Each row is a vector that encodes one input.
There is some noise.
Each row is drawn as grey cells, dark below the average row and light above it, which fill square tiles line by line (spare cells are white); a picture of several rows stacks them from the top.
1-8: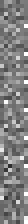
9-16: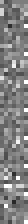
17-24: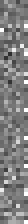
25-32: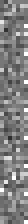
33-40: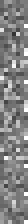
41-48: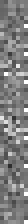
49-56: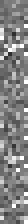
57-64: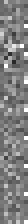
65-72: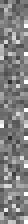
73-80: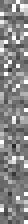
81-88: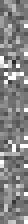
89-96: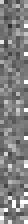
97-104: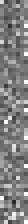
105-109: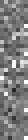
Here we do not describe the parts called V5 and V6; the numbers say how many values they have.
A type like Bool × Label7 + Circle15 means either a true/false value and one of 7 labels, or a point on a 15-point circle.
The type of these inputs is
Bool × (Line4 + V6) + V5.
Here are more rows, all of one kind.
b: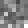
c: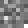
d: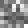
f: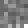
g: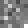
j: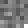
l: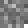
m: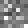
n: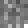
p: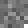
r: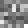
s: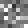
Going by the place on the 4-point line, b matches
d, f, j and n.
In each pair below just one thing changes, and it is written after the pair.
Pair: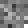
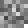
the true/false value
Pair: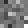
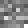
the true/false value
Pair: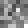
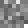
the value of V6
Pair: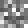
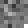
the true/false value
